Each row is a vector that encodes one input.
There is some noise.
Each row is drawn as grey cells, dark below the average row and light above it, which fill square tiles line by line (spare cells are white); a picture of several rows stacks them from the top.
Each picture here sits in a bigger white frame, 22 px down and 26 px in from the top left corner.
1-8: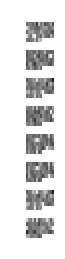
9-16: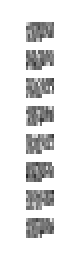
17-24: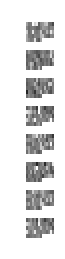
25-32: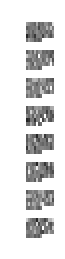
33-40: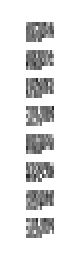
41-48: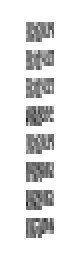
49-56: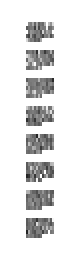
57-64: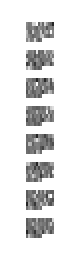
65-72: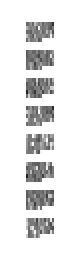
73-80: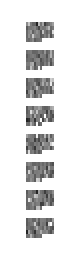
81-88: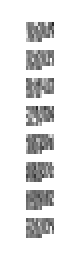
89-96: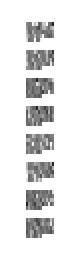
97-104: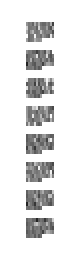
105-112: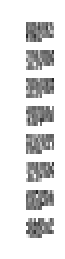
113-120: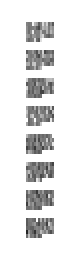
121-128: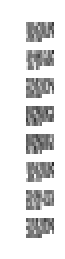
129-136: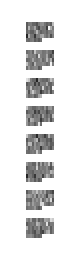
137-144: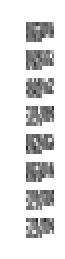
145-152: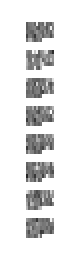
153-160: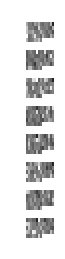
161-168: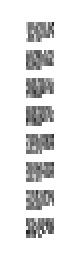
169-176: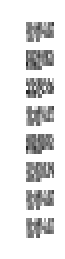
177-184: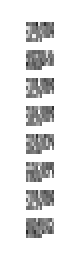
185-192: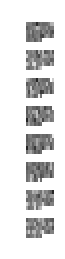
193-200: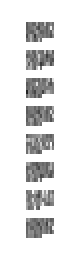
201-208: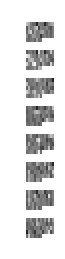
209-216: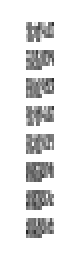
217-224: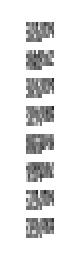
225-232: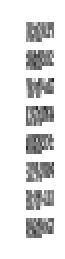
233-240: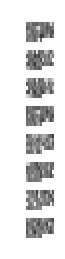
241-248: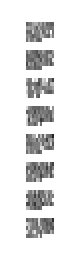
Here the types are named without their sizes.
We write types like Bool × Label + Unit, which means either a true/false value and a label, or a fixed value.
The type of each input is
List(Circle).
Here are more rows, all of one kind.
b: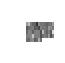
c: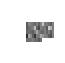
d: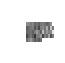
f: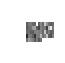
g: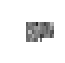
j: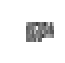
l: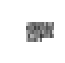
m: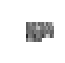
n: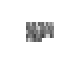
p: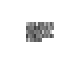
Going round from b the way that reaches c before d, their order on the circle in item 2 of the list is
b, p, j, c, f, g, m, n, d, l.
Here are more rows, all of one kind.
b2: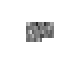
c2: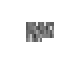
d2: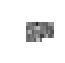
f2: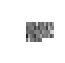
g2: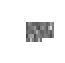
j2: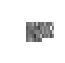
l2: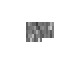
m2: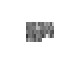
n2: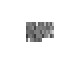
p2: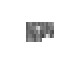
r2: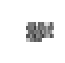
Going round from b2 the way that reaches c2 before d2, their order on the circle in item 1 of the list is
b2, l2, g2, c2, j2, f2, n2, r2, m2, p2, d2.
